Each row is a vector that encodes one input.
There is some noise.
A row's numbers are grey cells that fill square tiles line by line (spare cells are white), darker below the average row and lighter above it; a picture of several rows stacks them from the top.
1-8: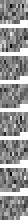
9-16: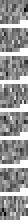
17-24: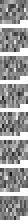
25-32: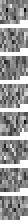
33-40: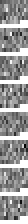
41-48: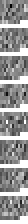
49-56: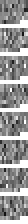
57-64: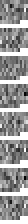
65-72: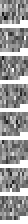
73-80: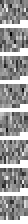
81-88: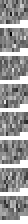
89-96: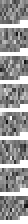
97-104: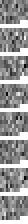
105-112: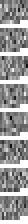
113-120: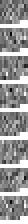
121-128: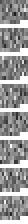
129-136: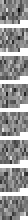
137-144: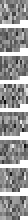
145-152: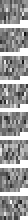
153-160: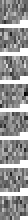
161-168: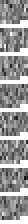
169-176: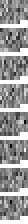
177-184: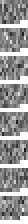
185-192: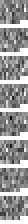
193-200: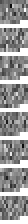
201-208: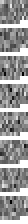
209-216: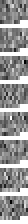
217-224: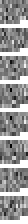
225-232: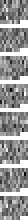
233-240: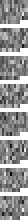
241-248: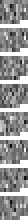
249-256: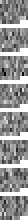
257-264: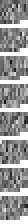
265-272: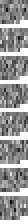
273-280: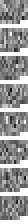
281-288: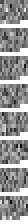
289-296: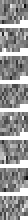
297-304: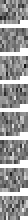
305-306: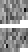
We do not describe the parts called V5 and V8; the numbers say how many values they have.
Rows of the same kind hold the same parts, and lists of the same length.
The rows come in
2 kinds.
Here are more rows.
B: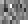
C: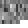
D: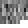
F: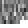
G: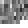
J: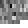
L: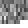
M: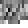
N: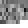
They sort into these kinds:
B, C, D, F, G, L, N
J, M

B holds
one of 10 labels, a value of V5 and a value of V8.
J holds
a point on an 11-point line, a value of V5 and a value of V8.
